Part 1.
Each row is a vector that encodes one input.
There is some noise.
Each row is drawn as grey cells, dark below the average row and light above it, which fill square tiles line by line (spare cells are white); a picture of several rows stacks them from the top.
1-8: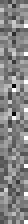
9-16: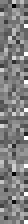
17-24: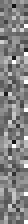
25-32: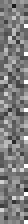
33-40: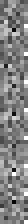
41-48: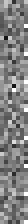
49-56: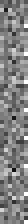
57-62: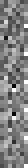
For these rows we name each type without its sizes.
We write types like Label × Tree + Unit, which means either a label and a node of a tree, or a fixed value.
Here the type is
Circle + Line.
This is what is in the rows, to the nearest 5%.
About 50% of them hold a point on a circle. The rest hold a point on a line.
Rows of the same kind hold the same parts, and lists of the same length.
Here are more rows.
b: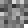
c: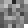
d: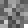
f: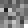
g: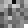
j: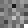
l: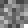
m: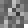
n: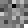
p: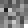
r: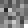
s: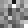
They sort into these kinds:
b, c, g, j, n, s
d, f, l, m, p, r

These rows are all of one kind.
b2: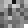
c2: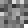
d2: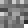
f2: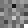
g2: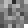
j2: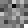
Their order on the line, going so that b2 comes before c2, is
b2, g2, f2, j2, c2, d2.
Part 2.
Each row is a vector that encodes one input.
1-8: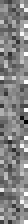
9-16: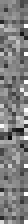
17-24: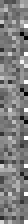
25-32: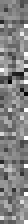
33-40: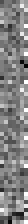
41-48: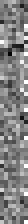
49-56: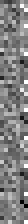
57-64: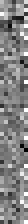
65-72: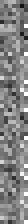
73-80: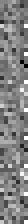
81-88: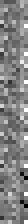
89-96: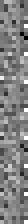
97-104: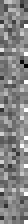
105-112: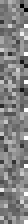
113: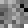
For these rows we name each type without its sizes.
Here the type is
Bool × Circle + Unit.
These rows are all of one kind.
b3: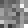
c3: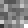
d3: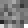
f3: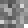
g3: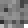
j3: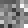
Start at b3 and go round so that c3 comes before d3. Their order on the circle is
b3, f3, c3, d3, g3, j3.
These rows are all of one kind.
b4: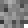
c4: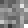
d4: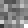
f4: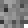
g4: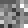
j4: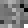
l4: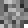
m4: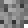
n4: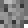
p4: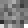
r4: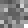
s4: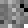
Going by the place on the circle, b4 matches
f4 and g4.
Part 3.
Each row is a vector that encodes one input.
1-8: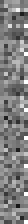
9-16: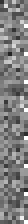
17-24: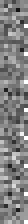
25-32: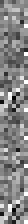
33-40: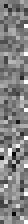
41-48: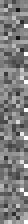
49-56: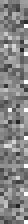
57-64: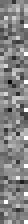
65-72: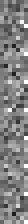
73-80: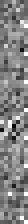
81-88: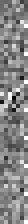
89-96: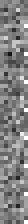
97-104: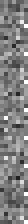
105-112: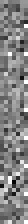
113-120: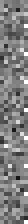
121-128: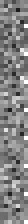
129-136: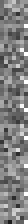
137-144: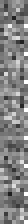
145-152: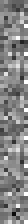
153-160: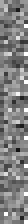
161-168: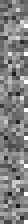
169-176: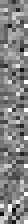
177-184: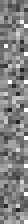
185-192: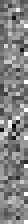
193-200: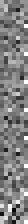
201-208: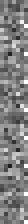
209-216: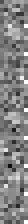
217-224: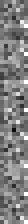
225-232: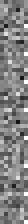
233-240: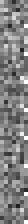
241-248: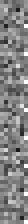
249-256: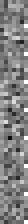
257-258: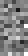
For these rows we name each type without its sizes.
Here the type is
List(Line).
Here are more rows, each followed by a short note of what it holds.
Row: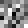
the empty list
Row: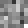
a list of two items
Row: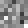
a list of two items
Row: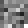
a list of two items
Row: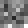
a list of two items
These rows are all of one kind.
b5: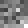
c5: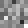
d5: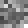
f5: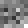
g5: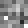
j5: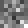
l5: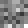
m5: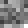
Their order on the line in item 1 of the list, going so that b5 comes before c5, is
j5, b5, f5, l5, d5, m5, g5, c5.
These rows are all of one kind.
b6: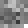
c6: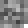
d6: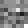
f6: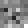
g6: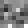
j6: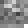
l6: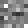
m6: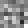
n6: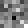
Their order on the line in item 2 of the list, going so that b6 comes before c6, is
b6, d6, c6, n6, f6, g6, l6, j6, m6.
